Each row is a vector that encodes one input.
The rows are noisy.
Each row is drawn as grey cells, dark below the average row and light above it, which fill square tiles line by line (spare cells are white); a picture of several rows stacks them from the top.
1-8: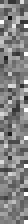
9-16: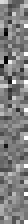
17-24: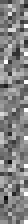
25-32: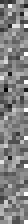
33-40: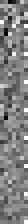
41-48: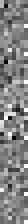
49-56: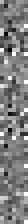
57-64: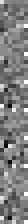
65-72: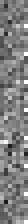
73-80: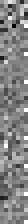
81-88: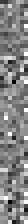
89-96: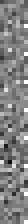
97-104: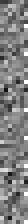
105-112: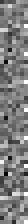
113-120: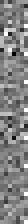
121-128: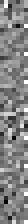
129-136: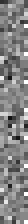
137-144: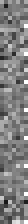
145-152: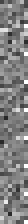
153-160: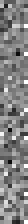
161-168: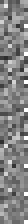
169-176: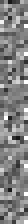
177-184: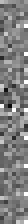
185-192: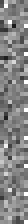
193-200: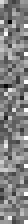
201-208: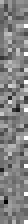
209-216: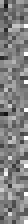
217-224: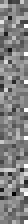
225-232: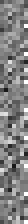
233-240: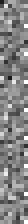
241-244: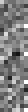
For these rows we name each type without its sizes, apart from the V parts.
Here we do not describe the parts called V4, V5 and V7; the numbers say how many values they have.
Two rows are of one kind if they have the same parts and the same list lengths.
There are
6 kinds of row.
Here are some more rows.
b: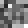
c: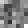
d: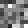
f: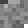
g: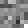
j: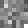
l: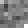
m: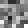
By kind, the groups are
b, d
c
f
g
j, l
m

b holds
a point on a circle, a true/false value, a value of V4 and a value of V7.
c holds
a point on a circle and a true/false value.
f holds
a true/false value, a value of V4, a value of V5 and a value of V7.
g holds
a point on a circle, a true/false value, a value of V4 and a value of V5.
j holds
a point on each of two circles, a true/false value and a value of V4.
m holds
a true/false value and a value of V7.
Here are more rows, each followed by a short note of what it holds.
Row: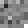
a true/false value, a value of V4, a value of V5 and a value of V7
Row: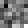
a point on each of two circles, a true/false value and a value of V4
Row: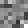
a point on a circle, a true/false value, a value of V4 and a value of V5
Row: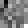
a true/false value, a value of V4, a value of V5 and a value of V7
